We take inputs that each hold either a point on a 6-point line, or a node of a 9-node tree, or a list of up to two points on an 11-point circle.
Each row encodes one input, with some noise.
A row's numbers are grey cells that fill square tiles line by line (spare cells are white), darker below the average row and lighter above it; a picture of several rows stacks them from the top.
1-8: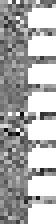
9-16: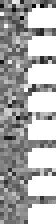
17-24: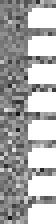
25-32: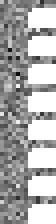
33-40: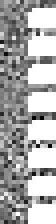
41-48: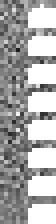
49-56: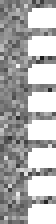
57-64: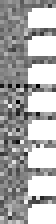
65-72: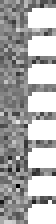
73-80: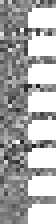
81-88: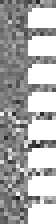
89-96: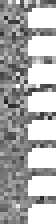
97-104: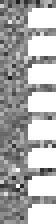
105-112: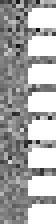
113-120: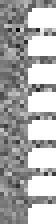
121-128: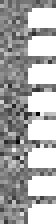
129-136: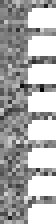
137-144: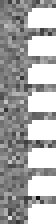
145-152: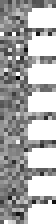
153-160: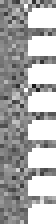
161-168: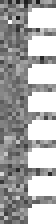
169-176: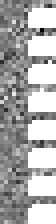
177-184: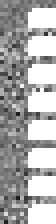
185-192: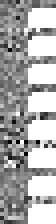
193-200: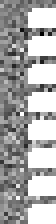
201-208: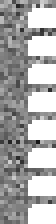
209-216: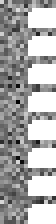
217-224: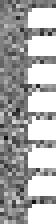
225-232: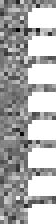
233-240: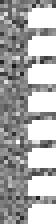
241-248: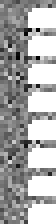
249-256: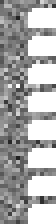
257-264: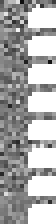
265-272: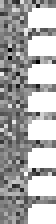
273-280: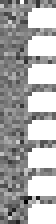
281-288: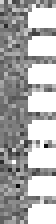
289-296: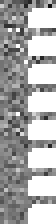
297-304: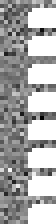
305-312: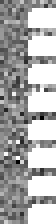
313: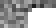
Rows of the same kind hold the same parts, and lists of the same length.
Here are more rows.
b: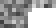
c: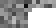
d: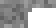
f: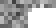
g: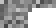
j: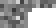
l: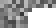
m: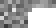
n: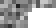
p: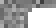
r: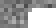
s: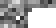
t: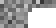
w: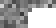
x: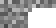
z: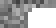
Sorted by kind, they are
b, f, m, n
c, r
d, j, l, w
g, p, t, x, z
s

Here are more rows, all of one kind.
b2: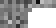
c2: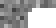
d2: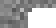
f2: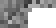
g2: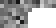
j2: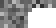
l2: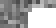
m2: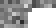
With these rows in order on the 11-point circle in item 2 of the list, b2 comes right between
l2 and m2.
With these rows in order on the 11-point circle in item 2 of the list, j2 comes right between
d2 and g2.
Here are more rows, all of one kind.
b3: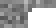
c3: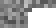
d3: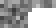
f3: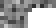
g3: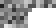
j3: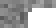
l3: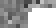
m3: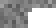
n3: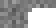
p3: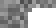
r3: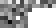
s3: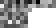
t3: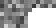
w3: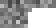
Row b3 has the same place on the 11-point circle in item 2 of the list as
c3, d3 and m3.
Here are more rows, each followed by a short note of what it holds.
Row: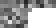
a point on a 6-point line
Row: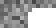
a point on a 6-point line
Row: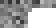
a list of two items
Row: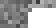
a list of two items
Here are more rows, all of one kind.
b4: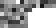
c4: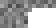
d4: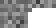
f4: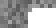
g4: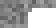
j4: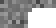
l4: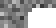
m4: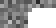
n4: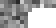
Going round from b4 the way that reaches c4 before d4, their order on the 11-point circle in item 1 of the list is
b4, n4, m4, c4, f4, g4, l4, j4, d4.
